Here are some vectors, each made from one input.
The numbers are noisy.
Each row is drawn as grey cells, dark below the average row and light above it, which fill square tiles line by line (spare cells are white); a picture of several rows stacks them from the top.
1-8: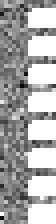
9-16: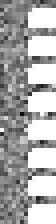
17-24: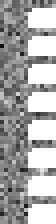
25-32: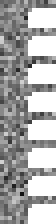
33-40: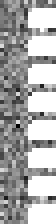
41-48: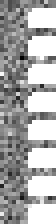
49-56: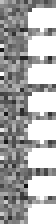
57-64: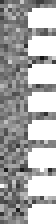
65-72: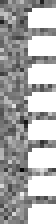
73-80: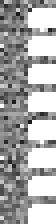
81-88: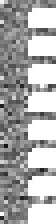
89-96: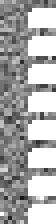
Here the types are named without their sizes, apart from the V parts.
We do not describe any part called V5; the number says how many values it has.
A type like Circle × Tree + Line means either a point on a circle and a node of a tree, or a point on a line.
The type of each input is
(Bool × Bool × Bool + Unit) × Line + V5.
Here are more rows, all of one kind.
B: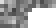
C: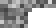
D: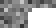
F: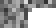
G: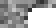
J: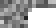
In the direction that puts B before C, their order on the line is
G, B, D, J, F, C.
